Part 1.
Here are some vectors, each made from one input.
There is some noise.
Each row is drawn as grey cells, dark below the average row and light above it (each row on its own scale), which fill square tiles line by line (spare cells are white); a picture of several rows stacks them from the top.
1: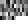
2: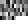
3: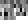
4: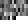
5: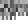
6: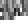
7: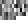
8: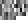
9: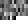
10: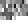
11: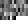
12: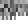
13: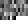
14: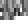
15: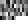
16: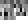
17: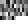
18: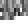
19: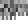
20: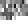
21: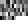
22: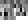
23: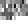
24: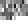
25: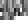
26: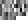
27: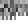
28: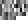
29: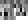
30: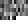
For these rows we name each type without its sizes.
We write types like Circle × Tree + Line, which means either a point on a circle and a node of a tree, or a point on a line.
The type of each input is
Line.
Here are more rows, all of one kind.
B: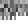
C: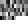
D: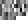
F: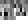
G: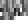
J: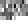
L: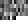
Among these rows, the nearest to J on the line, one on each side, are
B and F.
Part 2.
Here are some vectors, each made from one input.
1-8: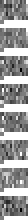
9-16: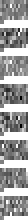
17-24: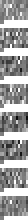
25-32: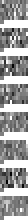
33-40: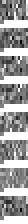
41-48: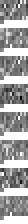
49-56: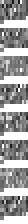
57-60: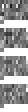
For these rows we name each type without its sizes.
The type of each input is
Line.
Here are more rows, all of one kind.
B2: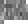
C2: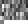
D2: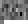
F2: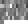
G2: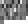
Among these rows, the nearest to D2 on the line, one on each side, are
F2 and G2.
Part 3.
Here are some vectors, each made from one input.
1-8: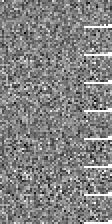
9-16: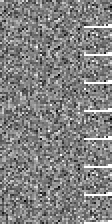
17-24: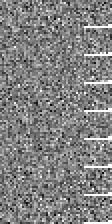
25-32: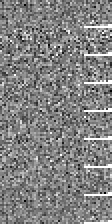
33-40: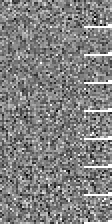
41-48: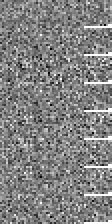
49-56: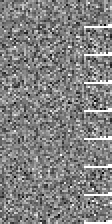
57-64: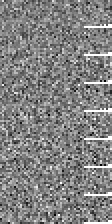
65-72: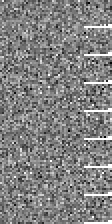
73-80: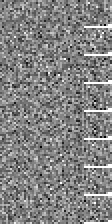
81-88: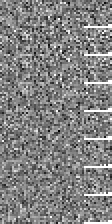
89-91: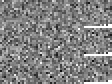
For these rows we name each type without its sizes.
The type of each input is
Bool × Bool × Bool × Bool.
